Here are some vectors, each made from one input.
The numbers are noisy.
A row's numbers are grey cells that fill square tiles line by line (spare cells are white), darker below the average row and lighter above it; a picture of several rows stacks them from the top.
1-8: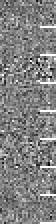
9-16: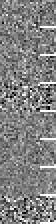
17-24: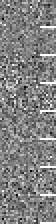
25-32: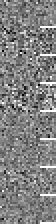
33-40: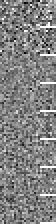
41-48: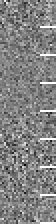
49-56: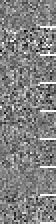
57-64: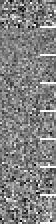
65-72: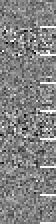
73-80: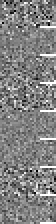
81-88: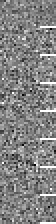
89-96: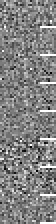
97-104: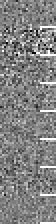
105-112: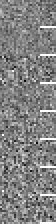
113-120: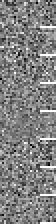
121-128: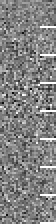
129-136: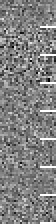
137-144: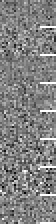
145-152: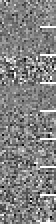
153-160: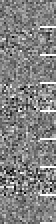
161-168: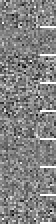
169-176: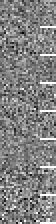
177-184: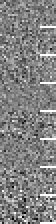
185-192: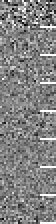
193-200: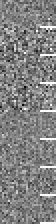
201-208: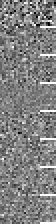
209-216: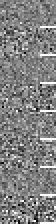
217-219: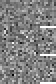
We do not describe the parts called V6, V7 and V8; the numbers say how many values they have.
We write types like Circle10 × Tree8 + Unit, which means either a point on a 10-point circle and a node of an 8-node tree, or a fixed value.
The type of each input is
(Label4 + Line5) × V6 + Label5 × V7 + V8.
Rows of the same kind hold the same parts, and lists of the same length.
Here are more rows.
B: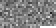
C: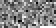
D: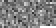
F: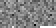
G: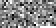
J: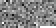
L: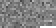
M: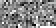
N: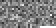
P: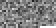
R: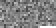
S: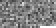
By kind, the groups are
B, D, S
C, N
F, G, P, R
J, L, M

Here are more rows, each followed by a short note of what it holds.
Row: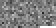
one of 5 labels and a value of V7
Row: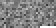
a point on a 5-point line and a value of V6
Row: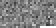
a value of V8
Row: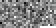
a point on a 5-point line and a value of V6
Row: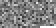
a value of V8
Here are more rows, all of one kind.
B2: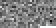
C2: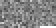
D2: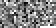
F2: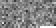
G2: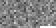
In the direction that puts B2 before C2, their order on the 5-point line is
F2, B2, D2, C2, G2.
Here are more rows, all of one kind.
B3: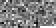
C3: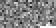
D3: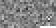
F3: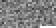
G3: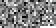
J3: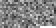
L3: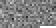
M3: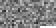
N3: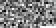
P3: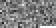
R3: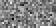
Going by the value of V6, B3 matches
J3, M3 and N3.
